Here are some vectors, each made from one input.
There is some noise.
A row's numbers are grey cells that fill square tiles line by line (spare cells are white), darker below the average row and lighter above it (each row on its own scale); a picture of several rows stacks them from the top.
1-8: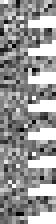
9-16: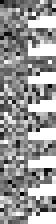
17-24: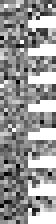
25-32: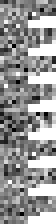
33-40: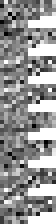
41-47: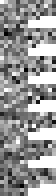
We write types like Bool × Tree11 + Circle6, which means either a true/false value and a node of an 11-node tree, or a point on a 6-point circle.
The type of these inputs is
Bool × (Tree7 + Unit).
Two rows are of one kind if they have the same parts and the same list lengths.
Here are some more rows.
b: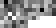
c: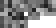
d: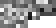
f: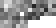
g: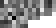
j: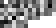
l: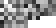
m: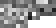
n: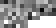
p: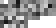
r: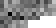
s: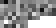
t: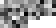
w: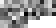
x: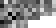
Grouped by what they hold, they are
b, d, m, n, s
c, f, g, j, l, p, r, t, w, x

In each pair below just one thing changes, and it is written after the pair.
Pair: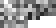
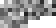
the true/false value
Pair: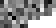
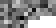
the node of the tree
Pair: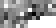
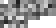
the true/false value
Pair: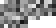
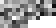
the node of the tree
